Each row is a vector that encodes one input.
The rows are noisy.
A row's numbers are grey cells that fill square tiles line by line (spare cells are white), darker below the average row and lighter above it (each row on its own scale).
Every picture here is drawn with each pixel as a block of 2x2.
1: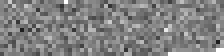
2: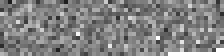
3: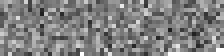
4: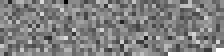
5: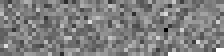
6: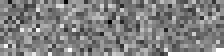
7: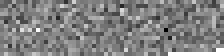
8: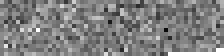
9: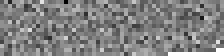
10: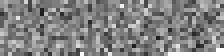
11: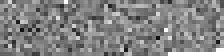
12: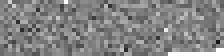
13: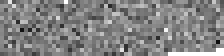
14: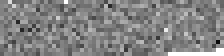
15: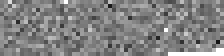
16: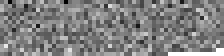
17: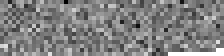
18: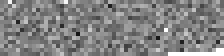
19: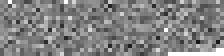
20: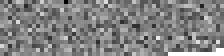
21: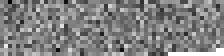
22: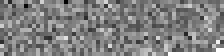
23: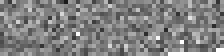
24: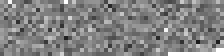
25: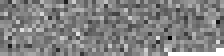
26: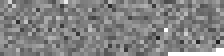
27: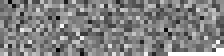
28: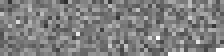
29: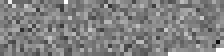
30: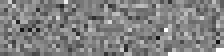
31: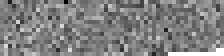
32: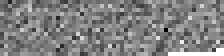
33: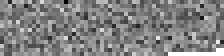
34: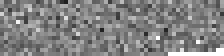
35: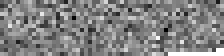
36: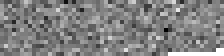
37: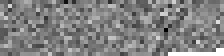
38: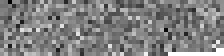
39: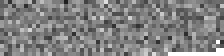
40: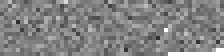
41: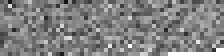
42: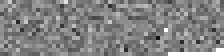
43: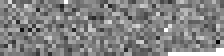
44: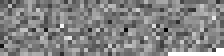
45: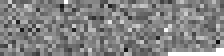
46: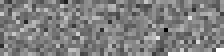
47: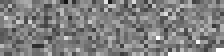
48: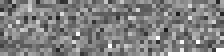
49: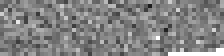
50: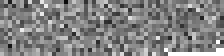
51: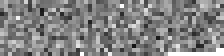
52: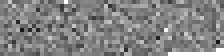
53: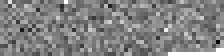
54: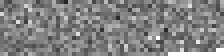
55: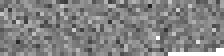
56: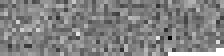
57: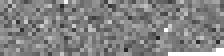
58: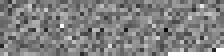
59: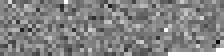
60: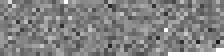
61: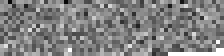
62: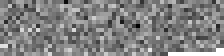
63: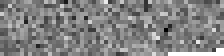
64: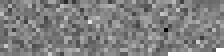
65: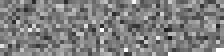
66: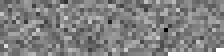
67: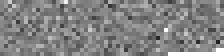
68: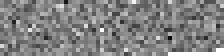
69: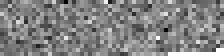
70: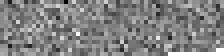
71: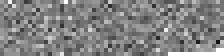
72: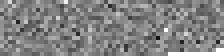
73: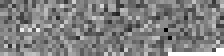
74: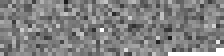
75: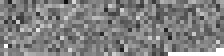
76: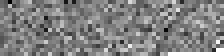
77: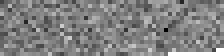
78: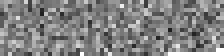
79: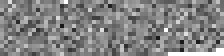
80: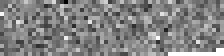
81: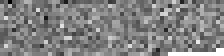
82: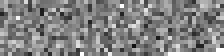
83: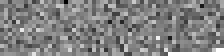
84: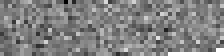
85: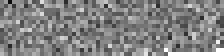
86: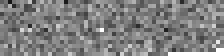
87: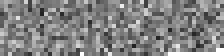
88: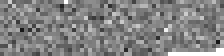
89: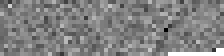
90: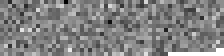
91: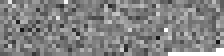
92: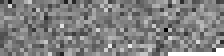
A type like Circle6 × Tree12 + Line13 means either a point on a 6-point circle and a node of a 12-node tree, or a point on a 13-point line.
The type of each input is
List2(Bool × Line4).
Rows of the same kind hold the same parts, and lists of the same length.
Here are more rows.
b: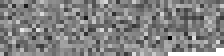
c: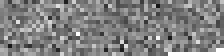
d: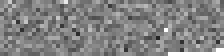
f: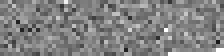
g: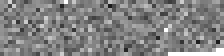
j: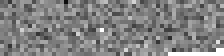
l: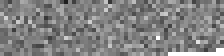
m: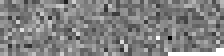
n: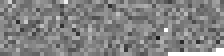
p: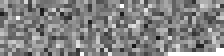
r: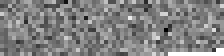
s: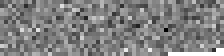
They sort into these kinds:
b, c, j, l, m, r, s
d, f, g, n
p

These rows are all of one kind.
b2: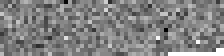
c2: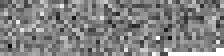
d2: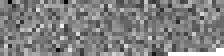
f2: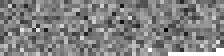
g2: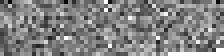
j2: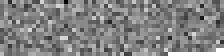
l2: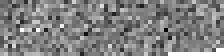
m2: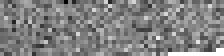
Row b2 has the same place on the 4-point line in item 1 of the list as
f2 and g2.
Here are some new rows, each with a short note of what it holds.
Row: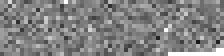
a list of one item
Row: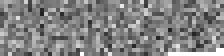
the empty list
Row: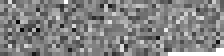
a list of one item
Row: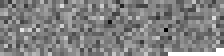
a list of two items
